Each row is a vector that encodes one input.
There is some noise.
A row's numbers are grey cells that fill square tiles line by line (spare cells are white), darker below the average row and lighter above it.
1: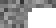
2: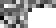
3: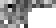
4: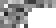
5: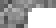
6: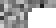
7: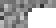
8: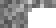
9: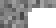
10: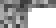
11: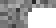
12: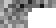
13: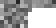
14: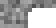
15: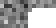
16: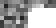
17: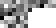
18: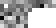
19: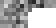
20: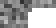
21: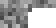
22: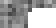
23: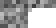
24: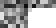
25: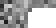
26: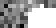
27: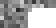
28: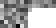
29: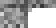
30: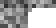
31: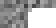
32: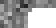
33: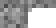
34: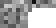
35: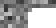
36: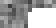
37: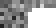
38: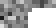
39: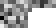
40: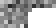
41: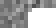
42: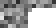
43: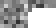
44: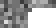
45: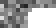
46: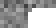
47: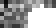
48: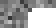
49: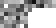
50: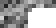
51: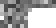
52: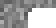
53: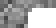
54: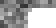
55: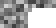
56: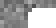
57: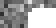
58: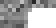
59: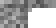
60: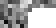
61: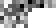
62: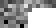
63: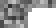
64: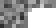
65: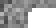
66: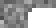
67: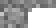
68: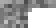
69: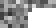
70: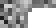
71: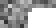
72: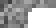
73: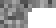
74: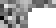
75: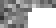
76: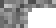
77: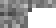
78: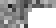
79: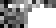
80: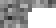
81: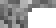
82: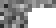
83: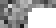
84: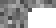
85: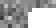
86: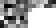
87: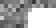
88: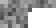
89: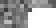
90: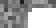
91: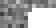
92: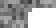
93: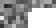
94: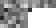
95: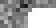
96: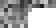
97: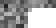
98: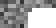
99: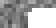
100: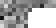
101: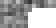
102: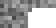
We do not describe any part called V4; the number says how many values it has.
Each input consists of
a value of V4, together with either a point on a 5-point circle and a true/false value, or a point on a 5-point line.
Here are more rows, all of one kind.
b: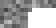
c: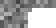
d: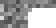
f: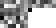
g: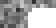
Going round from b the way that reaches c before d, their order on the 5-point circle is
b, g, f, c, d.
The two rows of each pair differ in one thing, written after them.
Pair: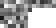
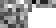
the true/false value
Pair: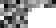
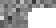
the place on the 5-point circle
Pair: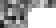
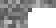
the value of V4
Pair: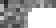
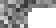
the place on the 5-point circle
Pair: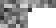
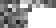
the true/false value
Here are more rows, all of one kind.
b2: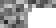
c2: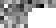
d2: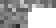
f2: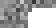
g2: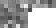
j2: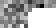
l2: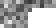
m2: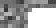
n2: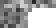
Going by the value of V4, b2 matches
d2 and l2.
